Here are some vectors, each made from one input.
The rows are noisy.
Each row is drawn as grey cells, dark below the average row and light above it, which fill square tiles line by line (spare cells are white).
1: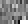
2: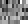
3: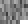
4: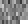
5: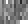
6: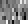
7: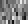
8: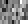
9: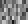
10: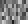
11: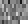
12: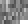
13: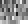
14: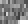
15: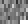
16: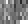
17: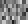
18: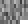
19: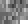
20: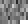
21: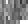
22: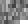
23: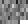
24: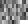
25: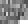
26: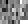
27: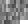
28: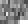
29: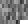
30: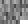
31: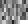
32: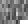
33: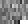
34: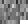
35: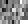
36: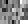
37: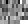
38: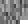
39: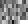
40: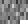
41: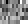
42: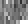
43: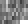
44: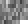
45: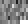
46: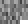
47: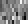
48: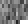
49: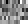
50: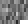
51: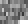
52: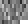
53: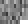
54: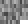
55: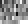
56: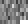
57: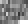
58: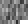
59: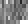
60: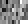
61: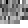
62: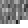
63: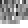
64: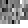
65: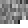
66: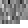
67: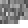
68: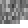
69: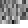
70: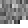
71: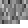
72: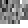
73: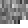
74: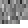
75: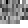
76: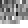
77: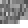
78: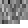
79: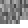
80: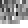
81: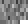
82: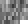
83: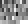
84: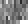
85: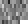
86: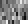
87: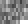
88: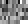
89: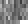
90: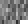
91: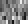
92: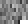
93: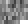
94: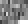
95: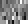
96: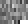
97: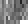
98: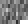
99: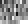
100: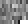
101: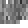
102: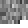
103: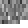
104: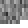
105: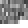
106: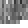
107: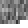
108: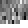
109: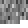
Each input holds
either a point on a 5-point circle, or one of 8 labels.
